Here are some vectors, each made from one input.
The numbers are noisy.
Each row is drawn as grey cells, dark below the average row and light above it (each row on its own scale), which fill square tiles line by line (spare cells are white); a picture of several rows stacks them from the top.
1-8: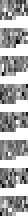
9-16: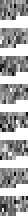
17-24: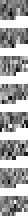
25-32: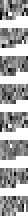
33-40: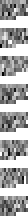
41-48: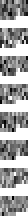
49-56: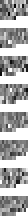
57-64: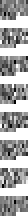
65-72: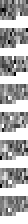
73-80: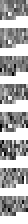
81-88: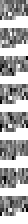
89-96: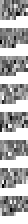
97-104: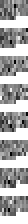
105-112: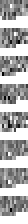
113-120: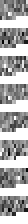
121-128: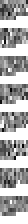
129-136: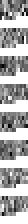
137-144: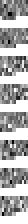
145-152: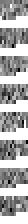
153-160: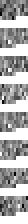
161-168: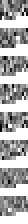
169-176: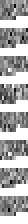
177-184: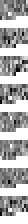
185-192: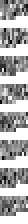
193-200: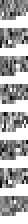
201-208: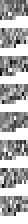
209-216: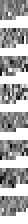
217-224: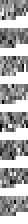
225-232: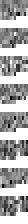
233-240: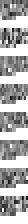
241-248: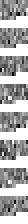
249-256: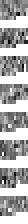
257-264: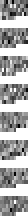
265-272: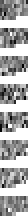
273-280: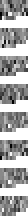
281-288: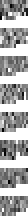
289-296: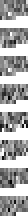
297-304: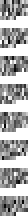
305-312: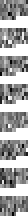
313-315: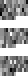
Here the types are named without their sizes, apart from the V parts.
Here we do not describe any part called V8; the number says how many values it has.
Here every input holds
a list of items, each a true/false value and a value of V8.
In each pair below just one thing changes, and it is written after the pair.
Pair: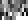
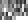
the true/false value in item 1 of the list
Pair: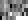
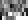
the value of V8 in item 1 of the list
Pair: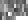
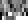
the true/false value in item 1 of the list
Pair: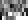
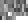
the true/false value in item 1 of the list
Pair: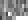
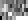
the value of V8 in item 1 of the list
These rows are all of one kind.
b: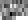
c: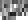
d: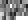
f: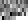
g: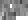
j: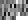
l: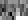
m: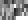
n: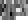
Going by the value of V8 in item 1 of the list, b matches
c and g.
